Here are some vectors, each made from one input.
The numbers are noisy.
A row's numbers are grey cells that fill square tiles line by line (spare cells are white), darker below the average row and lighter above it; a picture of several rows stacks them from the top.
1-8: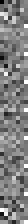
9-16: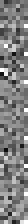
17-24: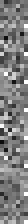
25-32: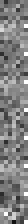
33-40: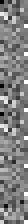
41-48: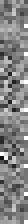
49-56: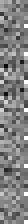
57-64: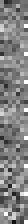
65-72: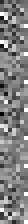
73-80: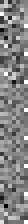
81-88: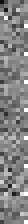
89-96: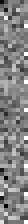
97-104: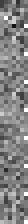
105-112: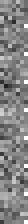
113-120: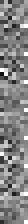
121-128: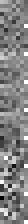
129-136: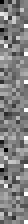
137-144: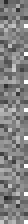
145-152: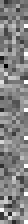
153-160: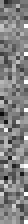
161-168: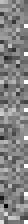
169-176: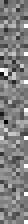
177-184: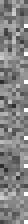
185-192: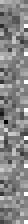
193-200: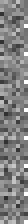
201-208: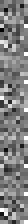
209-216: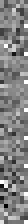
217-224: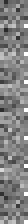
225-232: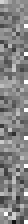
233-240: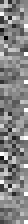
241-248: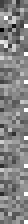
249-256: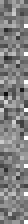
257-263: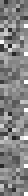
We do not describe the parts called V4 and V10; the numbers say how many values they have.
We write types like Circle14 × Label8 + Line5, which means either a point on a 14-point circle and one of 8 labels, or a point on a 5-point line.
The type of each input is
Bool × V10 + Line7 + Line8 + V4.
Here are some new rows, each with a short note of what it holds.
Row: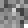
a value of V4
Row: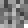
a value of V4
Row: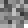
a value of V4
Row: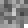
a value of V4
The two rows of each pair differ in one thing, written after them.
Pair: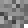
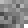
the true/false value
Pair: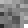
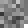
the true/false value
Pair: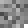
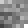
the true/false value
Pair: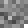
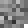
the value of V10
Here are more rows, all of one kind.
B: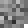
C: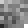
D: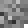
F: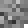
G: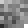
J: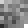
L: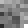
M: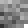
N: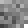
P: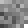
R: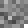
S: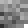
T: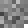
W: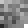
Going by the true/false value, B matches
D, F, R and T.
